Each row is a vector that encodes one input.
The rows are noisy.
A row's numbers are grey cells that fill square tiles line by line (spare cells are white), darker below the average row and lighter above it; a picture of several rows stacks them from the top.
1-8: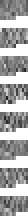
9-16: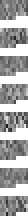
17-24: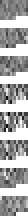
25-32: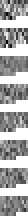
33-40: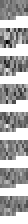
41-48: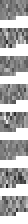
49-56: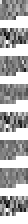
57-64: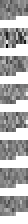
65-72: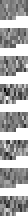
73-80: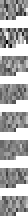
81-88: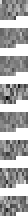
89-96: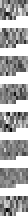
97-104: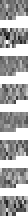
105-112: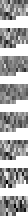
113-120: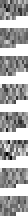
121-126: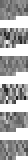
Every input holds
either a point on a 10-point line and a true/false value, or a node of an 8-node tree.
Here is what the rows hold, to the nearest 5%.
About 50% of them hold a point on a 10-point line and a true/false value. The rest hold a node of an 8-node tree.
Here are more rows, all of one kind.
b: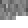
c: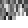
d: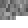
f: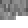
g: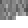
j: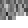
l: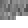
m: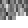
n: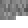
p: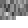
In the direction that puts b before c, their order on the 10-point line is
m, f, b, p, c, g, n, l, j, d.
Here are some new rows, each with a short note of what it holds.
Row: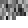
a node of an 8-node tree
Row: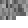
a node of an 8-node tree
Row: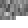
a point on a 10-point line and a true/false value
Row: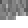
a point on a 10-point line and a true/false value
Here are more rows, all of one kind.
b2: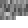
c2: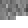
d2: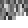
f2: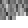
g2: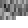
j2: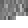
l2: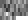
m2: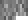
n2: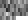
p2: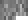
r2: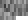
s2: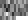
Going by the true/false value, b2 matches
c2, f2, g2 and r2.
